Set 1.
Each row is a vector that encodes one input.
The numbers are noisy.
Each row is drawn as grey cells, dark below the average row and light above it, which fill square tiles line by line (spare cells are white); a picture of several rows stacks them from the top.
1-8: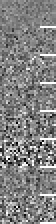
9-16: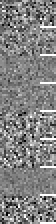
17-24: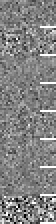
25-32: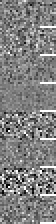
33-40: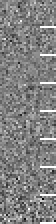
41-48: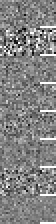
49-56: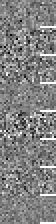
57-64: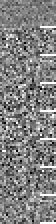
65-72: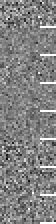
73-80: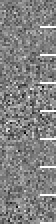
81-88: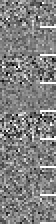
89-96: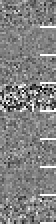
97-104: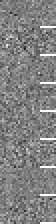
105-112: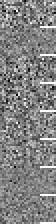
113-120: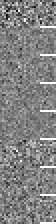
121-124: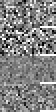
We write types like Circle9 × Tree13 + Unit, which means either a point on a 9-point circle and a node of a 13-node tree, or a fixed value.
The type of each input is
Circle9 × Circle9 + Unit.
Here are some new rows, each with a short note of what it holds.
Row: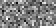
a point on each of two 9-point circles
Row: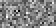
a fixed value
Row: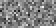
a fixed value
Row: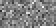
a fixed value
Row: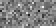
a fixed value
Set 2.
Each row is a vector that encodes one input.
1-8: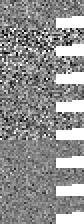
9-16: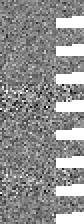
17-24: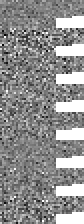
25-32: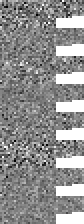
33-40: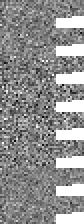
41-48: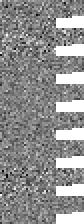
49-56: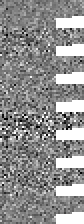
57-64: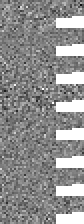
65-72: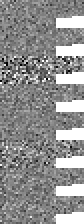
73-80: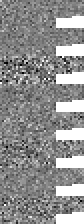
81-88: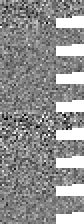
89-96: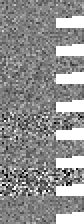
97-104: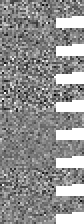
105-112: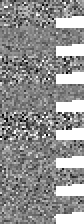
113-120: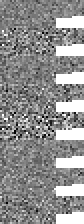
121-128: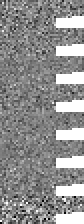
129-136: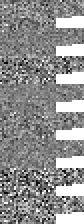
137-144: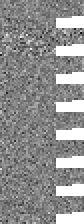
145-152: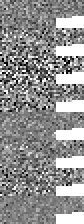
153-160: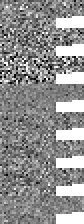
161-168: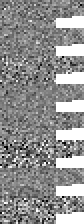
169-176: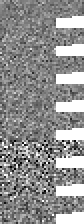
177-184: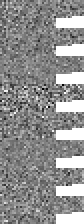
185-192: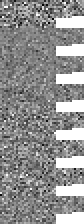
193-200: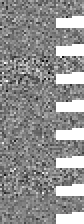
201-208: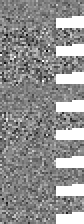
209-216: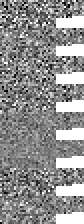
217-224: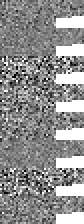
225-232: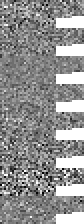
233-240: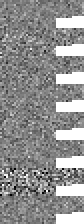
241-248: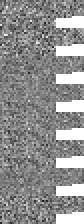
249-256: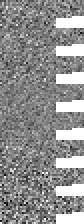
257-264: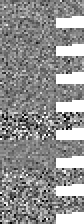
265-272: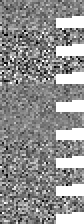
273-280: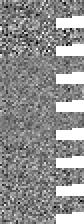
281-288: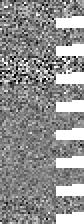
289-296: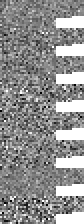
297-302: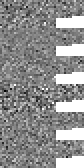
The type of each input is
Bool × Bool × Bool × Bool + Line11.
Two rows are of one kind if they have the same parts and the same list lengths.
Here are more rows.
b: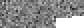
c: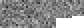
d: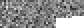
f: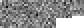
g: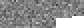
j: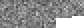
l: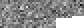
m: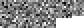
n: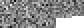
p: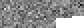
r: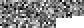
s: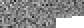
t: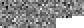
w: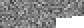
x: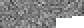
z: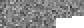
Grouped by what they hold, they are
b, d, l, p, z
c, f, g, j, m, n, r, s, t, w, x

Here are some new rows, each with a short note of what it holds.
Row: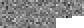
four true/false values
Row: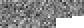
four true/false values
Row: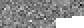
a point on an 11-point line
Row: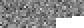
four true/false values
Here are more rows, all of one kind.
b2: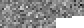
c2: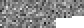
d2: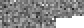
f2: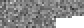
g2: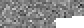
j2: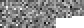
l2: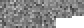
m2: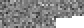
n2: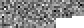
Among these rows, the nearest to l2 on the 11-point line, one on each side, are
f2 and j2.
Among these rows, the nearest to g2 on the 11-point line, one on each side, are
b2 and c2.
